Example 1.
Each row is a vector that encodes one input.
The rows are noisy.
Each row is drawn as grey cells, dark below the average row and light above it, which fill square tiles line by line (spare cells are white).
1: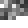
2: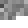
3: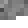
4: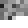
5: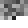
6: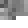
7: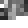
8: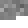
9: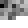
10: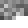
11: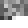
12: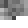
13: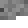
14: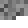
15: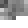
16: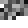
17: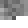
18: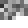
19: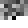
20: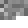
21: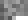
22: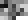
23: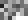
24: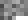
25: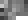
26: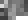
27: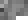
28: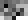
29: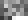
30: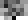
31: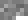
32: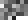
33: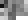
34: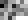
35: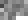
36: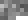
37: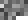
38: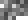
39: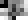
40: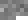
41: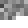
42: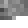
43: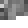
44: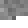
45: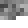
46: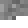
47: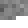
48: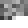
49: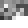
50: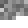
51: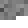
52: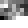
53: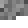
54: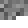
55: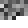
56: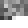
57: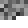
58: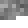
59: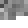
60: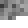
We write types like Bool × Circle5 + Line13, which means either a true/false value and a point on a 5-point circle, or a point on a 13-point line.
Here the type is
Bool × Line4.
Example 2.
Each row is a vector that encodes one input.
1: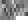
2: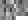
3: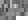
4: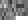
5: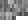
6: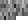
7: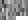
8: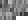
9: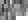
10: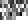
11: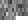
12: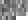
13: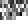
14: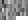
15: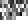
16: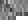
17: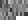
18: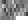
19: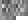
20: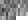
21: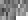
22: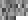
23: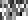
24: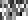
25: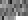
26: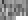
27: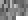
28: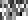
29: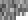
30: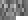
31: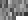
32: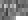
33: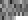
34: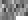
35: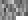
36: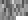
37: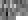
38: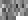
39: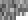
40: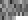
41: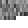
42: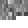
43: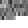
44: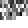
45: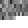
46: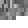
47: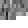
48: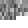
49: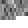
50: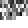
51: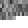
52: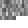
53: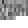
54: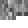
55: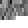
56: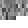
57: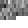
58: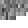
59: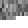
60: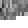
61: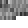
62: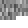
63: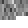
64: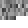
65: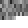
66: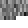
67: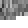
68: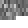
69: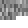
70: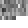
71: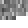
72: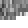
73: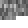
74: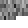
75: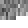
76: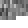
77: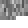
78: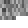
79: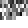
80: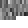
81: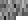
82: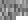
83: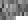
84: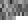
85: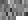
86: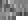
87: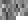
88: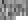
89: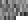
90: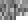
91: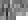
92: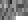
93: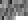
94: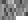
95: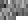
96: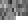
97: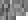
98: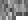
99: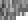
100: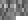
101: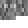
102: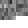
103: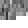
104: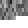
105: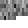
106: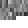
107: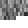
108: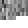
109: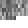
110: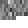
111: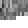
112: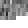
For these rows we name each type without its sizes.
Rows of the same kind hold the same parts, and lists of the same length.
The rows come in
3 kinds.
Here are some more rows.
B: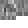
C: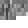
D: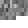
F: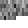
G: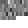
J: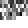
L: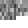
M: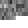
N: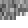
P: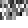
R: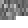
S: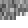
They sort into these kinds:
B, C, D, G, M, R
F, L, N, S
J, P

